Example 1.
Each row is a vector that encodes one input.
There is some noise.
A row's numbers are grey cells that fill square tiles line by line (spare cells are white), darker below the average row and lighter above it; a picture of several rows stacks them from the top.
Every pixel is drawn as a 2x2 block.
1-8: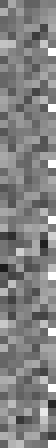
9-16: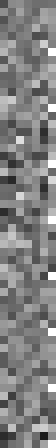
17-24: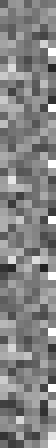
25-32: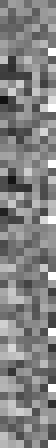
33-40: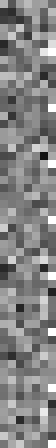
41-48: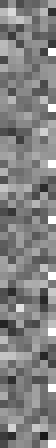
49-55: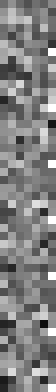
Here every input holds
three true/false values.
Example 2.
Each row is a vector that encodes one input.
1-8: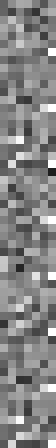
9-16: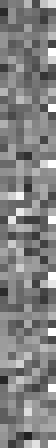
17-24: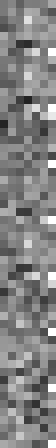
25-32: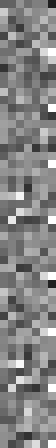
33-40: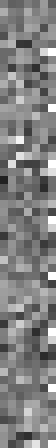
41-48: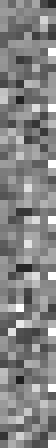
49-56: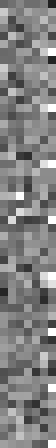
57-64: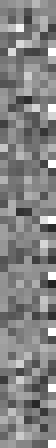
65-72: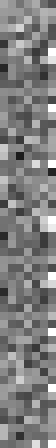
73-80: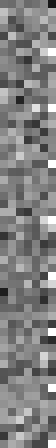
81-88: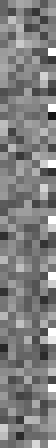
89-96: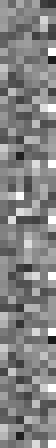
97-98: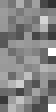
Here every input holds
a point on a 10-point circle.
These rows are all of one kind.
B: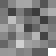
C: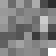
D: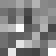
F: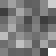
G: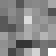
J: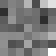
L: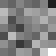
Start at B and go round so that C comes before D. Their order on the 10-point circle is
B, F, J, G, L, C, D.
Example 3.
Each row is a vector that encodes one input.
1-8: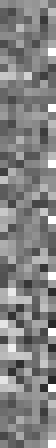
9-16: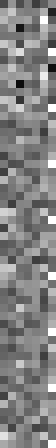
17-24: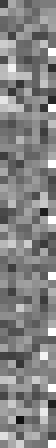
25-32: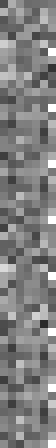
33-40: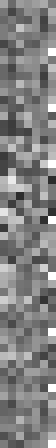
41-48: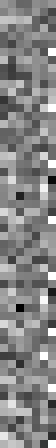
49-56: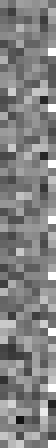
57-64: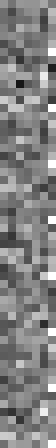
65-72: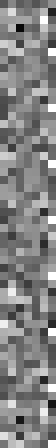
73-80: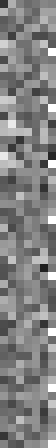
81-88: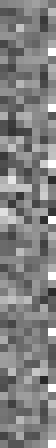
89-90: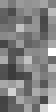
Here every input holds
three true/false values.
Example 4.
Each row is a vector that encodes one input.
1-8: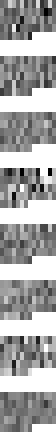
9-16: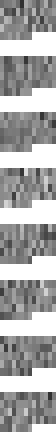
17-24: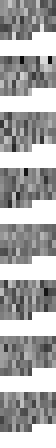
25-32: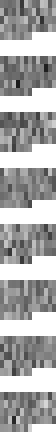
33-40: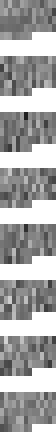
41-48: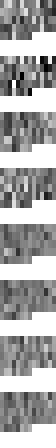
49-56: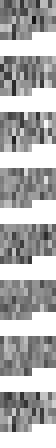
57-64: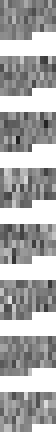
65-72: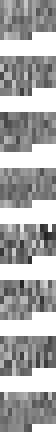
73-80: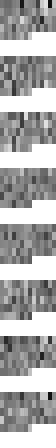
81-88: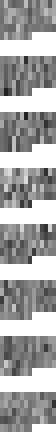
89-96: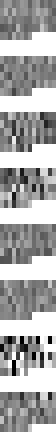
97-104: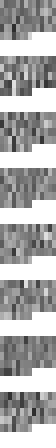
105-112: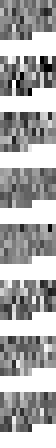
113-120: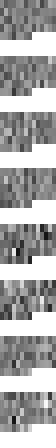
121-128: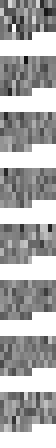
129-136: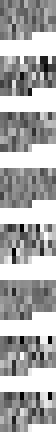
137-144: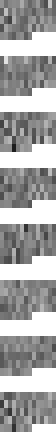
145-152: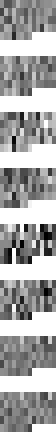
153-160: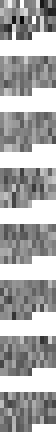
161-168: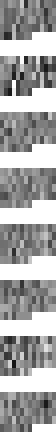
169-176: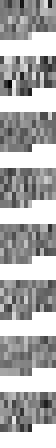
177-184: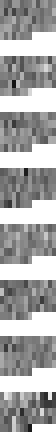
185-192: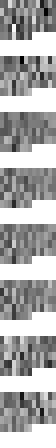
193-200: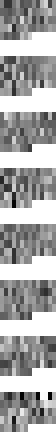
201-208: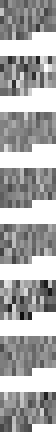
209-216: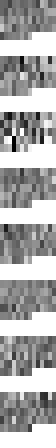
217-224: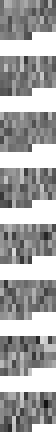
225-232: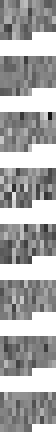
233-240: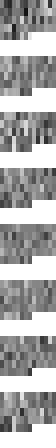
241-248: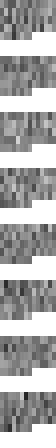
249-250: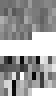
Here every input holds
four true/false values.
